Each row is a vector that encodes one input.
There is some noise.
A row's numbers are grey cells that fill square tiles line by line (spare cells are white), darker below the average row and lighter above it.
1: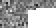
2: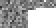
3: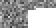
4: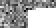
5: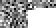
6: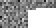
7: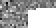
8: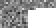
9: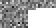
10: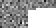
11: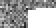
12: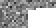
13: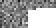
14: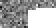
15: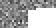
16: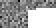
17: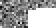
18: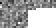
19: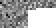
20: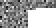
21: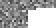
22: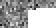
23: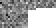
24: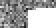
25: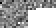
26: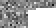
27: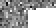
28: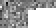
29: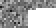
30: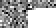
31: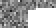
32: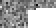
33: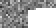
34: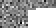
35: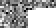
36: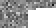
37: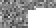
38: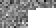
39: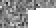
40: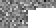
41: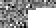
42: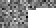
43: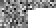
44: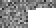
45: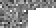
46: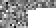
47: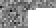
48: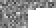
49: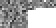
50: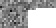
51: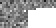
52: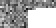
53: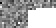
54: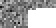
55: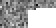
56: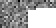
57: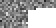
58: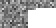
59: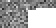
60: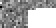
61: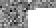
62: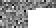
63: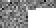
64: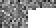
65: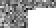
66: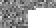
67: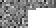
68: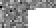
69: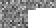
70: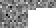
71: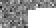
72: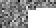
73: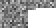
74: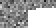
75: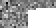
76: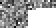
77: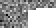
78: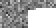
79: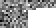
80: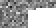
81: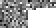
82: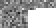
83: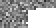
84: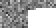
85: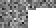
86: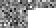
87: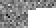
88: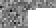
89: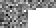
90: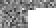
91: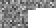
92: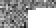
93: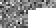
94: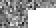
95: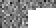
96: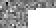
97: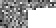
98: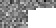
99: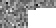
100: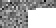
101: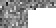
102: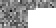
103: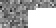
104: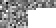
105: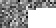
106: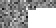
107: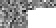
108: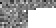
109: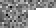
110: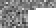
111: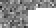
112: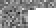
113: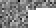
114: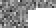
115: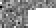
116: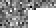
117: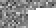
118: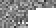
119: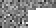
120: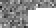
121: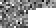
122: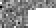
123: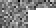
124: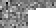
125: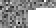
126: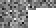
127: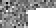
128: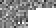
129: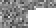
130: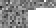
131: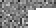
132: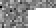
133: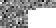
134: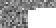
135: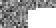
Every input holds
either a point on a 9-point circle, or a fixed value, or a point on each of two 9-point lines.
